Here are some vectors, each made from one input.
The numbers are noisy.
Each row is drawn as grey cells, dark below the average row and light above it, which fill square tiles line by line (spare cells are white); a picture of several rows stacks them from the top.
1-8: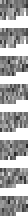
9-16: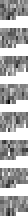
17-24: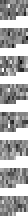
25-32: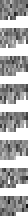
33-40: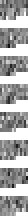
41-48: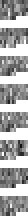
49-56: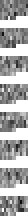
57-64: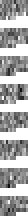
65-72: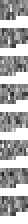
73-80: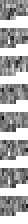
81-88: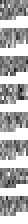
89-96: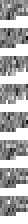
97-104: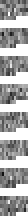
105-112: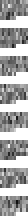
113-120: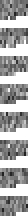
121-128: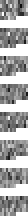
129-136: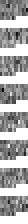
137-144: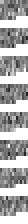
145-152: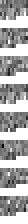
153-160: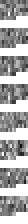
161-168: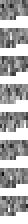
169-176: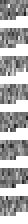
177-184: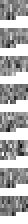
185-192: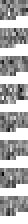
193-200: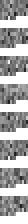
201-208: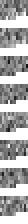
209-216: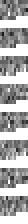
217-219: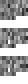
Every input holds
a list of up to two points on a 9-point circle.
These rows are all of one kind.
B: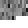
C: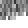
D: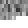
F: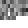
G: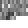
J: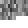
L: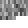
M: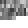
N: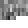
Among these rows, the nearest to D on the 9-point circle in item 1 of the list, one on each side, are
C and L.
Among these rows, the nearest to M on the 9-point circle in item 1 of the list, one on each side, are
G and L.
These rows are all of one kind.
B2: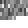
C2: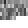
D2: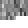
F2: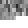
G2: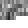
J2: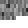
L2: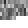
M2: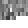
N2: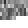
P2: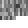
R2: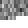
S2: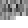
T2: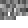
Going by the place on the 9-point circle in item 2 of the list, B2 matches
J2, M2, R2 and T2.
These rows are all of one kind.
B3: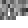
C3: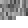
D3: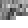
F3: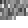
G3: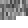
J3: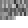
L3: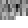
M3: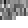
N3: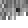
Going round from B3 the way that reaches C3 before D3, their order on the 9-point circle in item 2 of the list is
B3, M3, L3, C3, G3, F3, N3, D3, J3.
